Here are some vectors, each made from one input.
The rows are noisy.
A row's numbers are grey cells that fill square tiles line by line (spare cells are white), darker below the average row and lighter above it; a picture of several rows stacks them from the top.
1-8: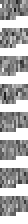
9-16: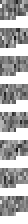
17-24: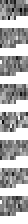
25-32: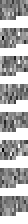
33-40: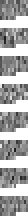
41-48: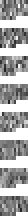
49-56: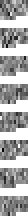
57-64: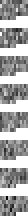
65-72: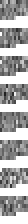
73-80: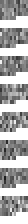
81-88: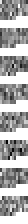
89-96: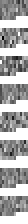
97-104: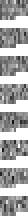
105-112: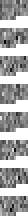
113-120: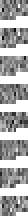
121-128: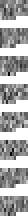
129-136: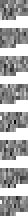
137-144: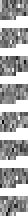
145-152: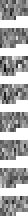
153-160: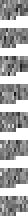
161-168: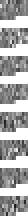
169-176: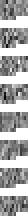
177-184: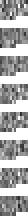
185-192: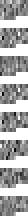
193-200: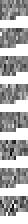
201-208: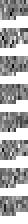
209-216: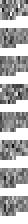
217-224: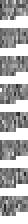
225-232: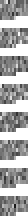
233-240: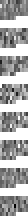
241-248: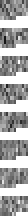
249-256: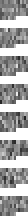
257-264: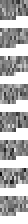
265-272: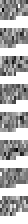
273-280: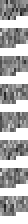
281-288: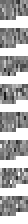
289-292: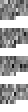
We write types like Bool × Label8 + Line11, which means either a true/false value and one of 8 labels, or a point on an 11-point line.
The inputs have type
Line7 × (Tree11 + Unit) + Line9 + List2(Line8).
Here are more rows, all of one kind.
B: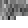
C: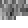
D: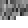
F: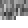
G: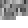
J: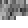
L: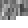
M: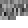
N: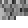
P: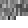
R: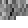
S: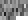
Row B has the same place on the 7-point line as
D, L, M and P.
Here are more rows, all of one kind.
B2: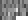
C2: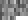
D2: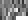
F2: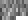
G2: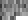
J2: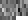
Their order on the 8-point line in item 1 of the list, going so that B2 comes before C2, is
G2, B2, F2, C2, D2, J2.
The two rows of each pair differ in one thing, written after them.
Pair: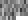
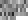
the place on the 7-point line
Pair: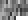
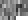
the place on the 7-point line
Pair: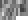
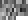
the node of the tree
